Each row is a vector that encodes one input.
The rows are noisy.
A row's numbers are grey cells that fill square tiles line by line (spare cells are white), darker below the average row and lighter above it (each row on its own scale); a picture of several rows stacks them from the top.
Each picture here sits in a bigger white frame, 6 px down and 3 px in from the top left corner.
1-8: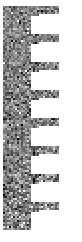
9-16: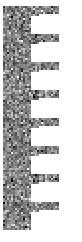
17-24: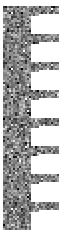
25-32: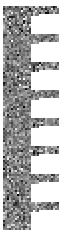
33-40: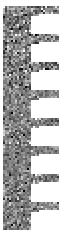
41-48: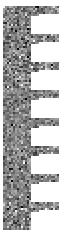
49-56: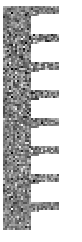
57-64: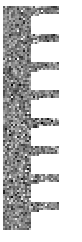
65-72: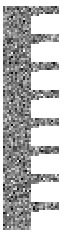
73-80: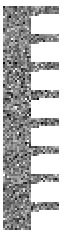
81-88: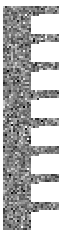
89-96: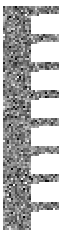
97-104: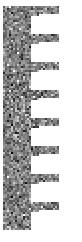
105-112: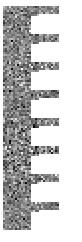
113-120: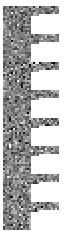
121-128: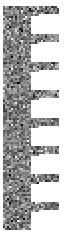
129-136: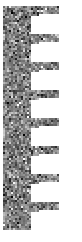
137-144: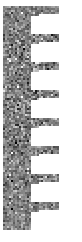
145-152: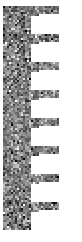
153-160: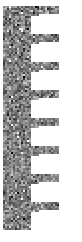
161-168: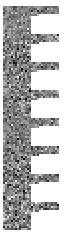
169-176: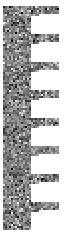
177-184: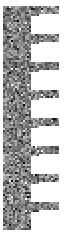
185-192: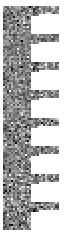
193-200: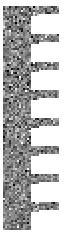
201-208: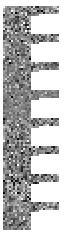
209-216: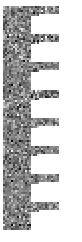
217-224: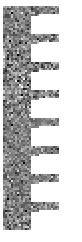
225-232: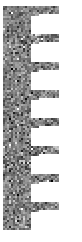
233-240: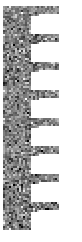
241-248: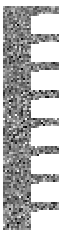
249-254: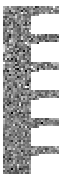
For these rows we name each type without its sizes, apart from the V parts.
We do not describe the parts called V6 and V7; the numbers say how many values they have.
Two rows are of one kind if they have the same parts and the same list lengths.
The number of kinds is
4.
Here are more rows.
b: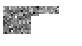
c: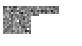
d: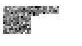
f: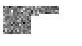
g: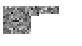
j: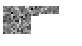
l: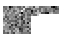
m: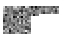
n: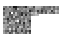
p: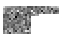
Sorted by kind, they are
b, d, j, m
c, l
f, n
g, p

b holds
a point on a line, a true/false value and a value of V7.
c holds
a true/false value, a value of V6 and a value of V7.
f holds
a point on a circle, a true/false value, a value of V6 and a value of V7.
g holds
a point on a circle, a point on a line, a true/false value and a value of V7.
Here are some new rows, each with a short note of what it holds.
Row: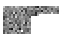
a point on a circle, a point on a line, a true/false value and a value of V7
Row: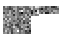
a point on a circle, a true/false value, a value of V6 and a value of V7
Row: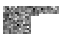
a point on a circle, a point on a line, a true/false value and a value of V7
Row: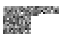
a point on a line, a true/false value and a value of V7
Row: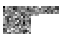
a point on a circle, a true/false value, a value of V6 and a value of V7
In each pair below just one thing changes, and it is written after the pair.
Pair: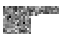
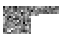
the value of V7
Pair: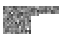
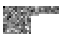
the value of V6
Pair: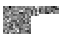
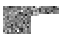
the value of V7
